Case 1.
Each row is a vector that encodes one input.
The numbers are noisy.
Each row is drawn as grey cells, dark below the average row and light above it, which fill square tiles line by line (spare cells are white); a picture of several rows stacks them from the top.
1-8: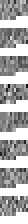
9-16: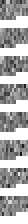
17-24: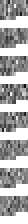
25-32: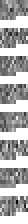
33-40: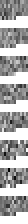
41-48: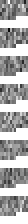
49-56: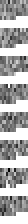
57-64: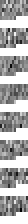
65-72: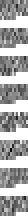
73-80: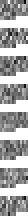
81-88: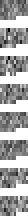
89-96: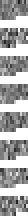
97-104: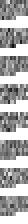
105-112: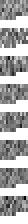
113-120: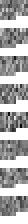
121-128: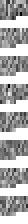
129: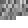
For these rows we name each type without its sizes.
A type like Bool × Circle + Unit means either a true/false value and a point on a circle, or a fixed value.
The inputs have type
Bool × Bool × Bool × Bool × Tree + Line.
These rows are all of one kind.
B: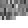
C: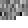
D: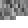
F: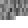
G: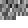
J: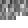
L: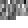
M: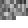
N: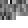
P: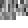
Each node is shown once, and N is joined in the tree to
F, J and M.
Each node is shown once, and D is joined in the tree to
C and F.
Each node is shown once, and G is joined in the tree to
J and P.
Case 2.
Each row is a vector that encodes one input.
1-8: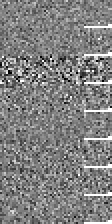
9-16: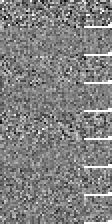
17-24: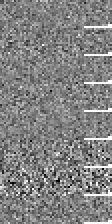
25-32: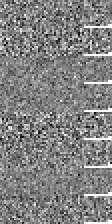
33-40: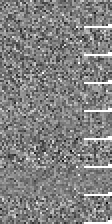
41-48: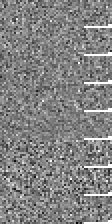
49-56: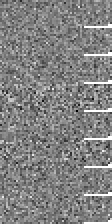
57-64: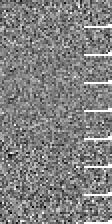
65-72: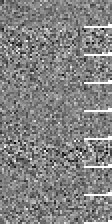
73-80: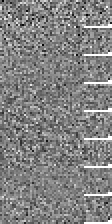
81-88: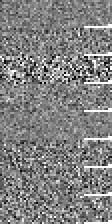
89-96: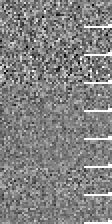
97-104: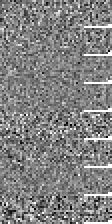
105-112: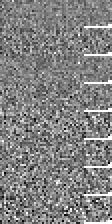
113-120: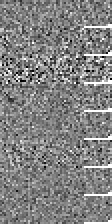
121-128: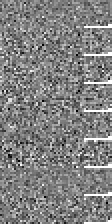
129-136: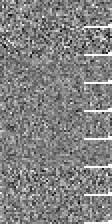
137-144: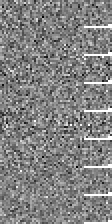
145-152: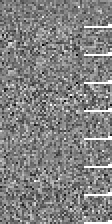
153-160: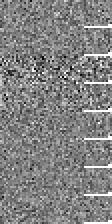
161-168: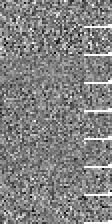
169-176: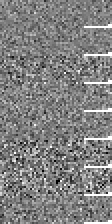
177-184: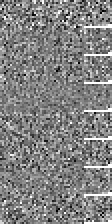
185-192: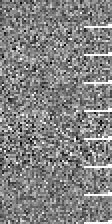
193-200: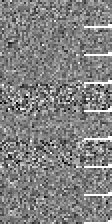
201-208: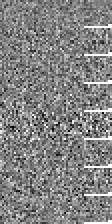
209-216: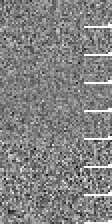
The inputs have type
Bool × Bool × Bool + List2(Circle9).
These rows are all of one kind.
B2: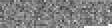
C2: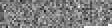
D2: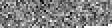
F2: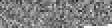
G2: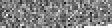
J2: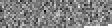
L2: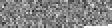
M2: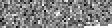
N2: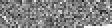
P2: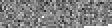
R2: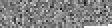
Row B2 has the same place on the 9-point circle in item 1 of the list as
C2, J2, P2 and R2.
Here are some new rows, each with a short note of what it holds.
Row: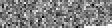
three true/false values
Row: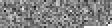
three true/false values
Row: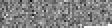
a list of two items
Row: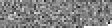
three true/false values
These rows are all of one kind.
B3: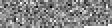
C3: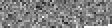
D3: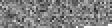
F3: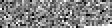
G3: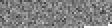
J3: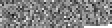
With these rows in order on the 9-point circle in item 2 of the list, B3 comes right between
D3 and F3.
